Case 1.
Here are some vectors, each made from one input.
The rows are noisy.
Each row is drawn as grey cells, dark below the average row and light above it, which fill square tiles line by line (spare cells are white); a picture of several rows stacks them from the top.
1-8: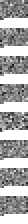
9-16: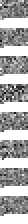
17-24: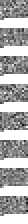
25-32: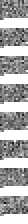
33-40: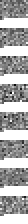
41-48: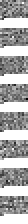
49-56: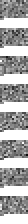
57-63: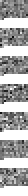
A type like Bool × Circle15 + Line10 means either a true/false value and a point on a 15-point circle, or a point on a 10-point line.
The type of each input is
Line9 × (Tree9 + Unit).
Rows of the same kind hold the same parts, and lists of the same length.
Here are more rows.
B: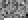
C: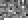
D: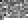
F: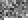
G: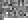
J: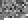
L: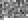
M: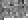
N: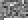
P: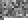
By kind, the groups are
B, C, N
D, F, G, J, L, M, P

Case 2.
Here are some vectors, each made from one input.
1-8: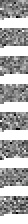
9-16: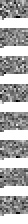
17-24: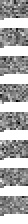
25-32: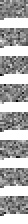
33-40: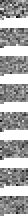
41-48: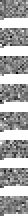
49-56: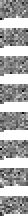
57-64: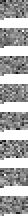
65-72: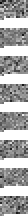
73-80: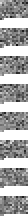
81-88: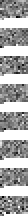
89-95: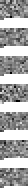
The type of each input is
Line8 × (Tree13 + Unit).
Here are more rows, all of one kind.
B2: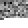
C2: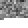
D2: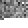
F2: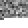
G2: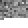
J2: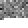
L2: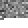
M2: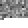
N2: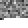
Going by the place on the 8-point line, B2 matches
D2, G2 and L2.
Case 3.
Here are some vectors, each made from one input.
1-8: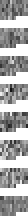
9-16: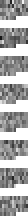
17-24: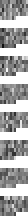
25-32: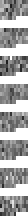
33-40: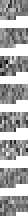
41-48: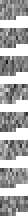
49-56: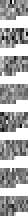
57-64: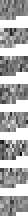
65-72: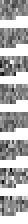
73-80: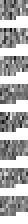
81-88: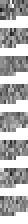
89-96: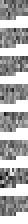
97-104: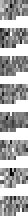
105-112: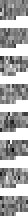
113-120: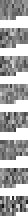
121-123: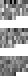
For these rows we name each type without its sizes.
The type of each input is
(Bool × Bool × Bool + Unit) × Tree.
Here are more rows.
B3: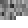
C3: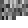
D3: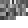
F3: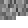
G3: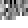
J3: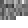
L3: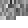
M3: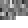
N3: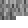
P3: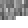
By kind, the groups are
B3, D3, G3, L3, M3, N3
C3, F3, J3, P3

